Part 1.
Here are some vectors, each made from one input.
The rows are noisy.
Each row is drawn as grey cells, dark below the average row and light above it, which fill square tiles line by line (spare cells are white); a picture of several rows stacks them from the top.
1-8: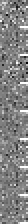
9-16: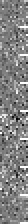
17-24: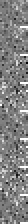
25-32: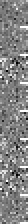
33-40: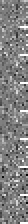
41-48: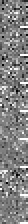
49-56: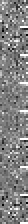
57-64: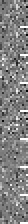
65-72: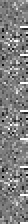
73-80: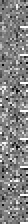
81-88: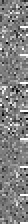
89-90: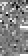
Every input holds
a point on a 10-point line.
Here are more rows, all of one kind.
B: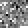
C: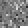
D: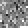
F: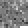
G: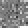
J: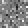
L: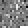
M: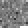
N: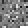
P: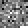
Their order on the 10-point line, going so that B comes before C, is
B, D, J, G, M, F, C, L, N, P.
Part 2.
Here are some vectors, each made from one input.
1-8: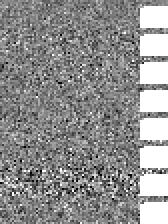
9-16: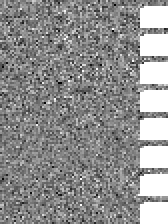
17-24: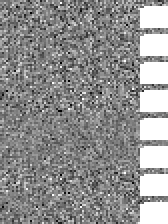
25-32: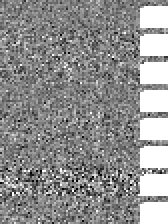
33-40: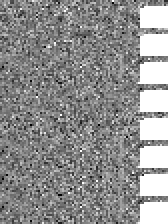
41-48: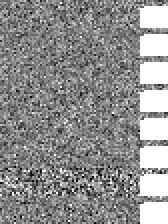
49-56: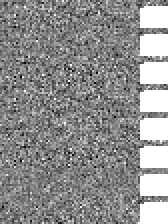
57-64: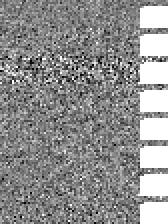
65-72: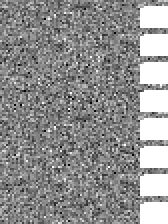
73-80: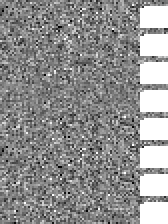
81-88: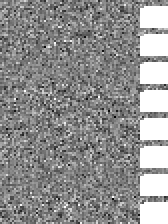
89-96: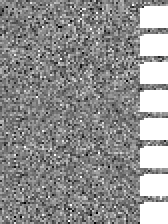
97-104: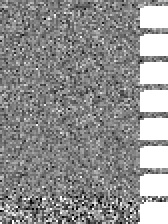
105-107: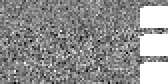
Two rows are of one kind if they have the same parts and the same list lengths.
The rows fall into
2 kinds.
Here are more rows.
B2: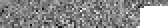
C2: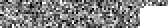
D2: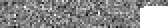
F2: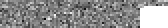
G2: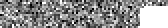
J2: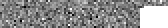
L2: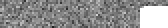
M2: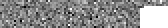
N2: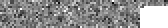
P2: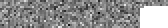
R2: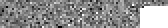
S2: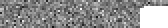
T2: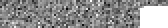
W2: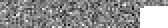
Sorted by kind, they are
B2, D2, F2, J2, L2, M2, N2, P2, R2, S2, T2, W2
C2, G2

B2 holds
a node of a 15-node tree.
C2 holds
a fixed value.
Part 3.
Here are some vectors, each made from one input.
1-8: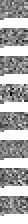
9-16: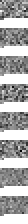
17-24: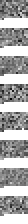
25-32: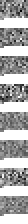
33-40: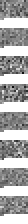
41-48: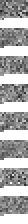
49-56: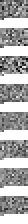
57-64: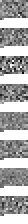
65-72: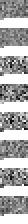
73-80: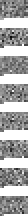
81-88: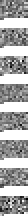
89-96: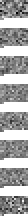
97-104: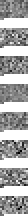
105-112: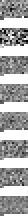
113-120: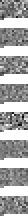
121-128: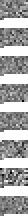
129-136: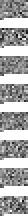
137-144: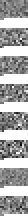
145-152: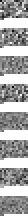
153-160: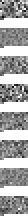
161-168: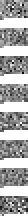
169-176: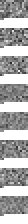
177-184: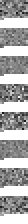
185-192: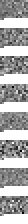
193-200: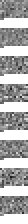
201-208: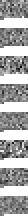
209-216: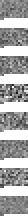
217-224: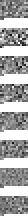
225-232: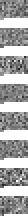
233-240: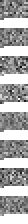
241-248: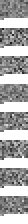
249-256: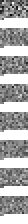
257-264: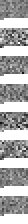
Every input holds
a point on a 12-point line.
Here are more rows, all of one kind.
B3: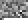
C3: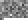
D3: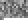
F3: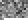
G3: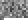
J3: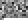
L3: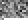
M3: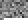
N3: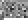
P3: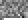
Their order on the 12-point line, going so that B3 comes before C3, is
M3, B3, P3, F3, L3, N3, C3, G3, D3, J3.
